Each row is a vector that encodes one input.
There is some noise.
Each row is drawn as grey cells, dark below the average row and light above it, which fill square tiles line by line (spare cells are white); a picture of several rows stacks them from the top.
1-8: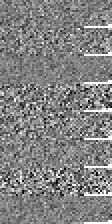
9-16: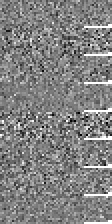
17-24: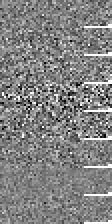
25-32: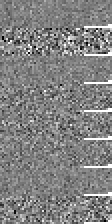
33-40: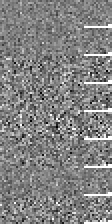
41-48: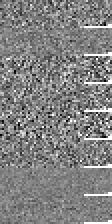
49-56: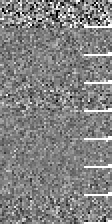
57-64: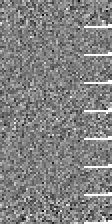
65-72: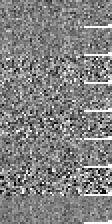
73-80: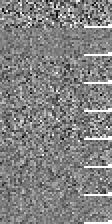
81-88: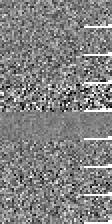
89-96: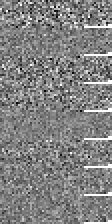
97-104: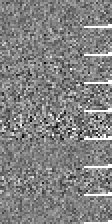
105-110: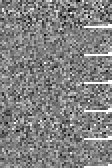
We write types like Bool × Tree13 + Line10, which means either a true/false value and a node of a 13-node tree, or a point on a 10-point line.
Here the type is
Label5 × Line3 × Line3 + List2(Circle6).
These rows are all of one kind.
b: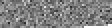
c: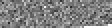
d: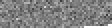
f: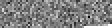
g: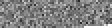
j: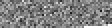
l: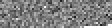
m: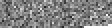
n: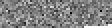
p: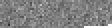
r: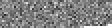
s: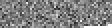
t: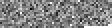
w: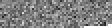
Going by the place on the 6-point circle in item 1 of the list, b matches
c, l and p.
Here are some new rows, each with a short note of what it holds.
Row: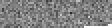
a list of one item
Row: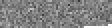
one of 5 labels and a point on each of two 3-point lines
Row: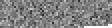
one of 5 labels and a point on each of two 3-point lines
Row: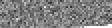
a list of two items
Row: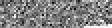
the empty list
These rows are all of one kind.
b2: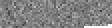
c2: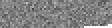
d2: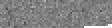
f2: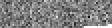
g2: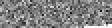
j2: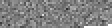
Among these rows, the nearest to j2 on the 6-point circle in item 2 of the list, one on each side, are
b2 and g2.
